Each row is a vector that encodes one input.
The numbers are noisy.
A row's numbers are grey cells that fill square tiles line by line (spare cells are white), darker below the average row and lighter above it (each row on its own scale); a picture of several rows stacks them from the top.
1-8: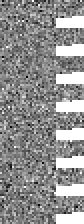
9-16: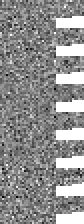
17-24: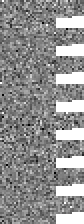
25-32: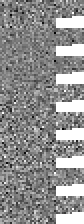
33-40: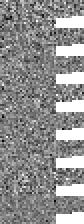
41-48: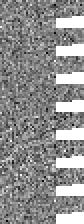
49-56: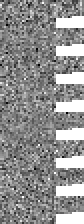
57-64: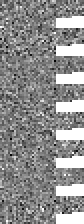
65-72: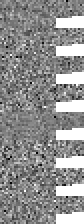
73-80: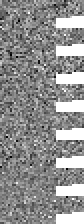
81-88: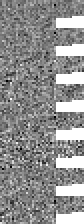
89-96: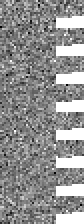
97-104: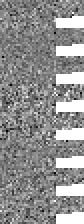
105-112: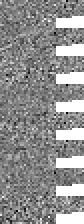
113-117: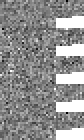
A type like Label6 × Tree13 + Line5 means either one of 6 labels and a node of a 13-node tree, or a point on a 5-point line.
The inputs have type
(Label5 + Tree8) × Tree8.
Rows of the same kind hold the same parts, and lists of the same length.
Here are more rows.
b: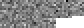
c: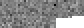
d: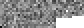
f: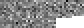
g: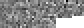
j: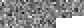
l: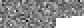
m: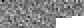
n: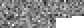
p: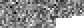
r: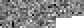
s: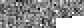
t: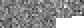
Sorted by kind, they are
b, c, m, n, p, t
d, f, g, j, l, r, s

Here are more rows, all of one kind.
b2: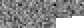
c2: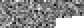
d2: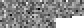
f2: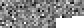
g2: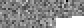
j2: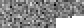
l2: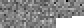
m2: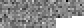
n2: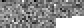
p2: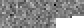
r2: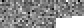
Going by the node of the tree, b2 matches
c2, j2 and p2.
